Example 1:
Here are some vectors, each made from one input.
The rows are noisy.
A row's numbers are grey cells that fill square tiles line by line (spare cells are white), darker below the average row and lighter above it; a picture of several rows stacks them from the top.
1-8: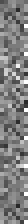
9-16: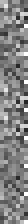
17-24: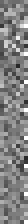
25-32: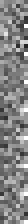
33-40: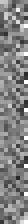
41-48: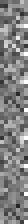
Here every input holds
three true/false values.
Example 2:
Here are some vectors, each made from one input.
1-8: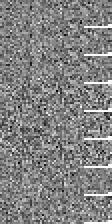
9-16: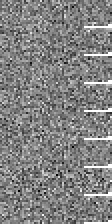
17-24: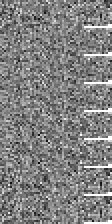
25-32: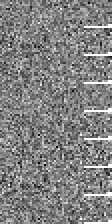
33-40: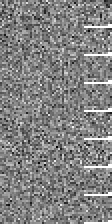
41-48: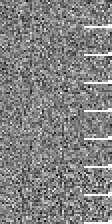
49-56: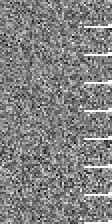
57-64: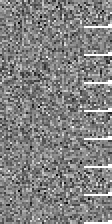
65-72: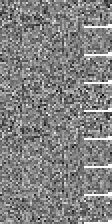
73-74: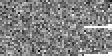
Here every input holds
a point on a 7-point line.
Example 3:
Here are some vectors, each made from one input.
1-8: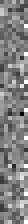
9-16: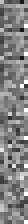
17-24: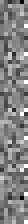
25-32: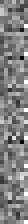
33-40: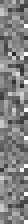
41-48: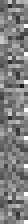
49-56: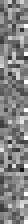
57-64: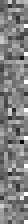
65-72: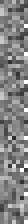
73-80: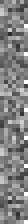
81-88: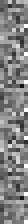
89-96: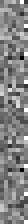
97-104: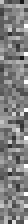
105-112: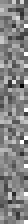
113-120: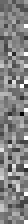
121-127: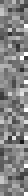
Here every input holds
four true/false values.
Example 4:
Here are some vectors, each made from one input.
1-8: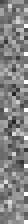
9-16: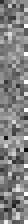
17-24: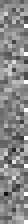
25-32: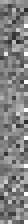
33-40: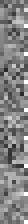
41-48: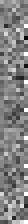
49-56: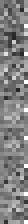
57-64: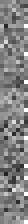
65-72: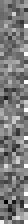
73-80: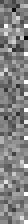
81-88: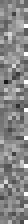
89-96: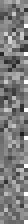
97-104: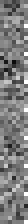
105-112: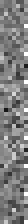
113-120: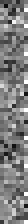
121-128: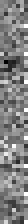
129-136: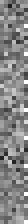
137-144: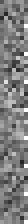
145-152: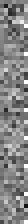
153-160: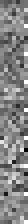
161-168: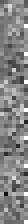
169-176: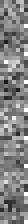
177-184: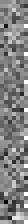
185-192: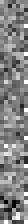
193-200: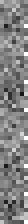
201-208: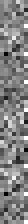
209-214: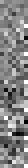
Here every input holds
five true/false values.
